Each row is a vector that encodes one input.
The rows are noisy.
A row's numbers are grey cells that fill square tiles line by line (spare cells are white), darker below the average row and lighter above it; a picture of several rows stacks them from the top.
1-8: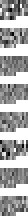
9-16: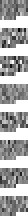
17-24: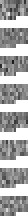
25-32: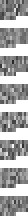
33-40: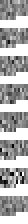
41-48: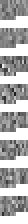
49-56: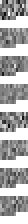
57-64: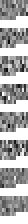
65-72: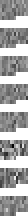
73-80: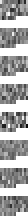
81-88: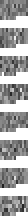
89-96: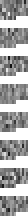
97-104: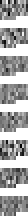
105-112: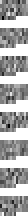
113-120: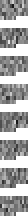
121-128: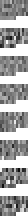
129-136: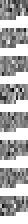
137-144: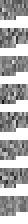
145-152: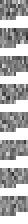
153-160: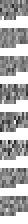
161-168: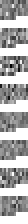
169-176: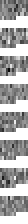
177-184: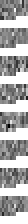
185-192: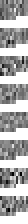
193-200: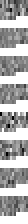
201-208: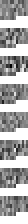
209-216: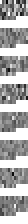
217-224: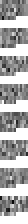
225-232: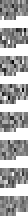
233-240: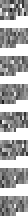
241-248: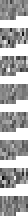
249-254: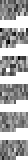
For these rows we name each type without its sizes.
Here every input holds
a point on a line, together with either a fixed value, or three true/false values.
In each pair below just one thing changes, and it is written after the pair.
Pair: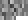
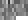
one of the three true/false values
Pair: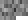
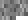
one of the three true/false values
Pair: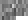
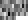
the place on the line
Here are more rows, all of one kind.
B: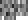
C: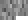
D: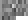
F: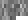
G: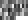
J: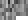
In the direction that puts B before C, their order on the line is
J, B, F, G, C, D.
